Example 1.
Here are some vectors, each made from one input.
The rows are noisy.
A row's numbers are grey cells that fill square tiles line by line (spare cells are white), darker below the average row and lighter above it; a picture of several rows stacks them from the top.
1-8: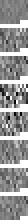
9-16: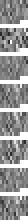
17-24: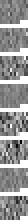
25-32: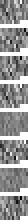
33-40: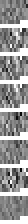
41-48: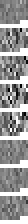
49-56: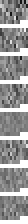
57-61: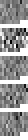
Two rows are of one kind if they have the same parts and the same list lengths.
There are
3 kinds of row.
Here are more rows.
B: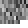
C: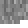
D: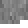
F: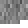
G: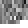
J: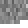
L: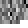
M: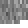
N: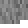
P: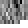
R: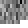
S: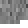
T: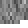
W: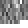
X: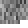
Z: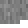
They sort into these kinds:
B, D, L, N, P, S, T, W, Z
C, F, J, M, R, X
G

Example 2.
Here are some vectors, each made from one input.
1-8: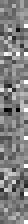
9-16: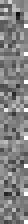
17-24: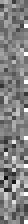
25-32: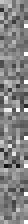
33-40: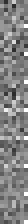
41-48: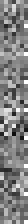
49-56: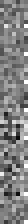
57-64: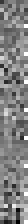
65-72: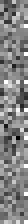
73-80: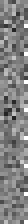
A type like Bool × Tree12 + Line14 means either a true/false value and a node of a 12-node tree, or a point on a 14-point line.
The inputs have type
List2(Circle10).
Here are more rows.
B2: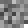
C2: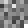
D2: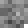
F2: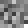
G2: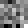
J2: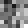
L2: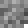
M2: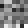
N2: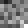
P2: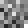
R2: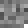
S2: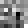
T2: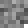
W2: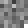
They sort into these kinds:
B2, D2, F2, J2, L2, P2, T2
C2, G2, M2, N2, R2, W2
S2

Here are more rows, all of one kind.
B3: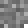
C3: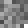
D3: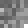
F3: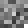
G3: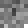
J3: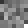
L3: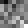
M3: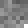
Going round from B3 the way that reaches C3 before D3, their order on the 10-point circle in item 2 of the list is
B3, F3, J3, L3, C3, G3, M3, D3.
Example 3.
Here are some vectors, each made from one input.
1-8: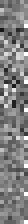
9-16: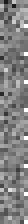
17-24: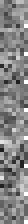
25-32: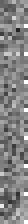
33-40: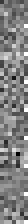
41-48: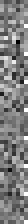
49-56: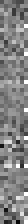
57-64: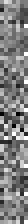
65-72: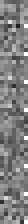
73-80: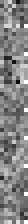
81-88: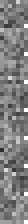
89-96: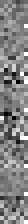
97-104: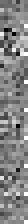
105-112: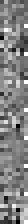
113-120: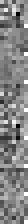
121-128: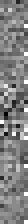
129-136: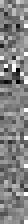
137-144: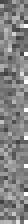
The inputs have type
List2(Line14).
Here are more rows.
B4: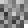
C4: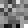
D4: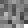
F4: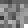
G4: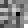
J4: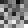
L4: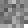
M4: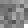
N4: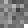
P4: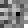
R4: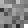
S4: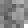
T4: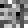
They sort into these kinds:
B4, C4, D4, L4, M4, R4, S4
F4, J4, N4
G4, P4, T4

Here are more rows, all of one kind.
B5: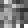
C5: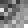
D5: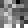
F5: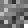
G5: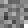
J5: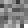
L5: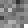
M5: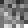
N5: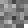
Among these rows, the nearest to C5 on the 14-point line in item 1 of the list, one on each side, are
J5 and L5.
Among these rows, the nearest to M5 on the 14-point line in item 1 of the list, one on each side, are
B5 and D5.
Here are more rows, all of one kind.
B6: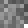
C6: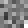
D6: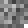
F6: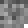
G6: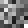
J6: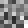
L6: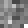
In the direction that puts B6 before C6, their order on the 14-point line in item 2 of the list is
B6, G6, D6, L6, C6, J6, F6.
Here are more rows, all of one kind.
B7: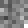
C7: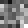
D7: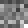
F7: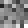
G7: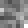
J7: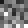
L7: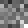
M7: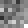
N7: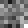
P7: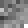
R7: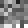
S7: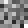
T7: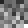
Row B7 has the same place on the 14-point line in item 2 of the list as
C7, N7, P7 and R7.
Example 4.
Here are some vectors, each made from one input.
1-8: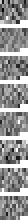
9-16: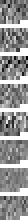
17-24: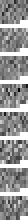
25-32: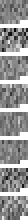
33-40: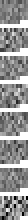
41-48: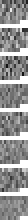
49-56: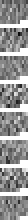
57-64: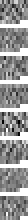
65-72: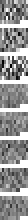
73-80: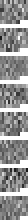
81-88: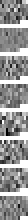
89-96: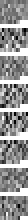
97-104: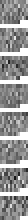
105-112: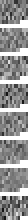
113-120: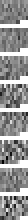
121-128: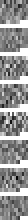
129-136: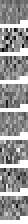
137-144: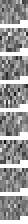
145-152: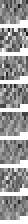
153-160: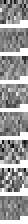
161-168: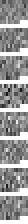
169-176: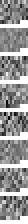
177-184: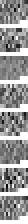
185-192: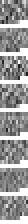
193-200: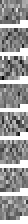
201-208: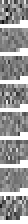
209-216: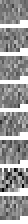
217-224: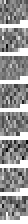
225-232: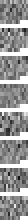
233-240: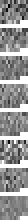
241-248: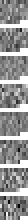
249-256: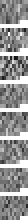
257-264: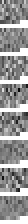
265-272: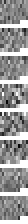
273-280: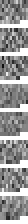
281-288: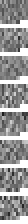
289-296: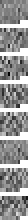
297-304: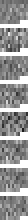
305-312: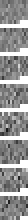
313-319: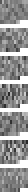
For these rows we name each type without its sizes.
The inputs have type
List(Line).
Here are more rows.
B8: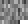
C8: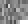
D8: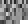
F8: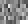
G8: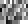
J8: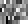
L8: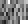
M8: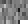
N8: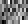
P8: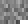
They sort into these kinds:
B8, C8, D8, F8, M8
G8, J8, P8
L8, N8

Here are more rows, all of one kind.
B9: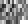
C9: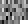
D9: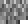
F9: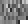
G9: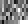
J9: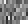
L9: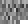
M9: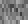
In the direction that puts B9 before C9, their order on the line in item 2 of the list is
B9, L9, D9, C9, M9, F9, G9, J9.
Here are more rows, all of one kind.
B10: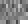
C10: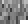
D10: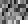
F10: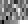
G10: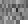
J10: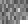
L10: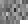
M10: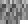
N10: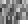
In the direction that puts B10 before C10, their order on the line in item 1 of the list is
G10, M10, N10, F10, B10, J10, D10, C10, L10.
